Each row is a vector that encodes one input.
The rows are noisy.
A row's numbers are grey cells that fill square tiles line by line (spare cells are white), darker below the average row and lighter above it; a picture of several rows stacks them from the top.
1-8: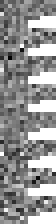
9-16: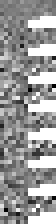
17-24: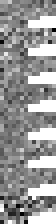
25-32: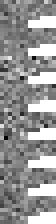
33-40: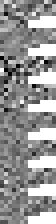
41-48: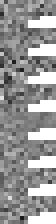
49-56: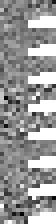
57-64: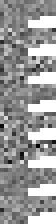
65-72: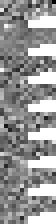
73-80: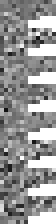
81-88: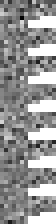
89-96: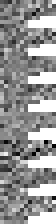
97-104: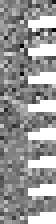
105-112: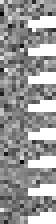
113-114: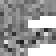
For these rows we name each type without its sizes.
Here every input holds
either three true/false values, or a list of points on a line.
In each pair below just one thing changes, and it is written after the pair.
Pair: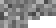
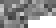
the place on the line in item 2 of the list
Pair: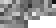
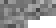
the place on the line in item 1 of the list
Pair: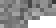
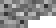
the place on the line in item 1 of the list
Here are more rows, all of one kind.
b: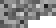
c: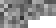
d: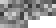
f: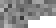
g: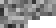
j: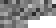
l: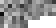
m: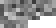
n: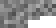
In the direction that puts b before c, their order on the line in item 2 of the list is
d, f, j, b, l, g, n, c, m.
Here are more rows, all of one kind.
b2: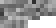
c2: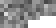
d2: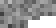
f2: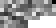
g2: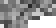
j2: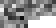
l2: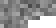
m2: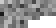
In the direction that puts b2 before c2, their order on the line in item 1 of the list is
b2, m2, c2, g2, l2, f2, d2, j2.
